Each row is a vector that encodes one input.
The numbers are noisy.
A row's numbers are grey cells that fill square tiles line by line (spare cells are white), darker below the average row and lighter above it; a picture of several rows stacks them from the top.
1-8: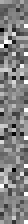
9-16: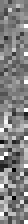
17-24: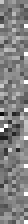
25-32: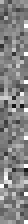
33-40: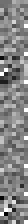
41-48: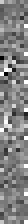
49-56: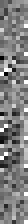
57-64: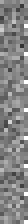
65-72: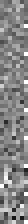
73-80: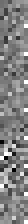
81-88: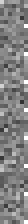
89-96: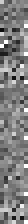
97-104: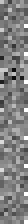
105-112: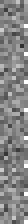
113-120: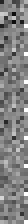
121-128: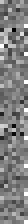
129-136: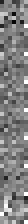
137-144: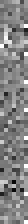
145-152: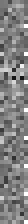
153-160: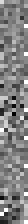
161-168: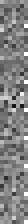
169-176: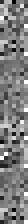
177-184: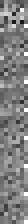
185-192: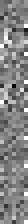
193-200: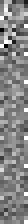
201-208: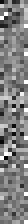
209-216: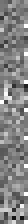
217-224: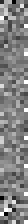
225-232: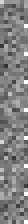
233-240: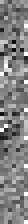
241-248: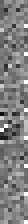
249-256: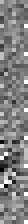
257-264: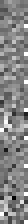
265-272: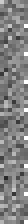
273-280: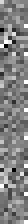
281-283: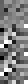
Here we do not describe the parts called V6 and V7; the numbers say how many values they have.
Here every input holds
either a point on a 9-point line, a true/false value and a value of V7, or a value of V6.
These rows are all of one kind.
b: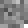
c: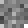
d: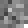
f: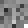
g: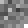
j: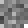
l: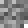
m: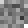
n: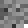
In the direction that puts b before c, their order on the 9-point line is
f, g, n, b, d, c, j, m, l.
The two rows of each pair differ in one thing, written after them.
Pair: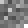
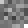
the place on the 9-point line
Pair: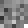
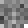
the true/false value
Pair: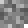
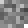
the place on the 9-point line
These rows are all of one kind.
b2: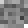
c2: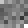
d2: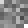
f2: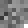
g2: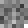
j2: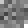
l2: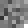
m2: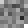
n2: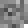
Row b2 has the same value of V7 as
m2 and n2.
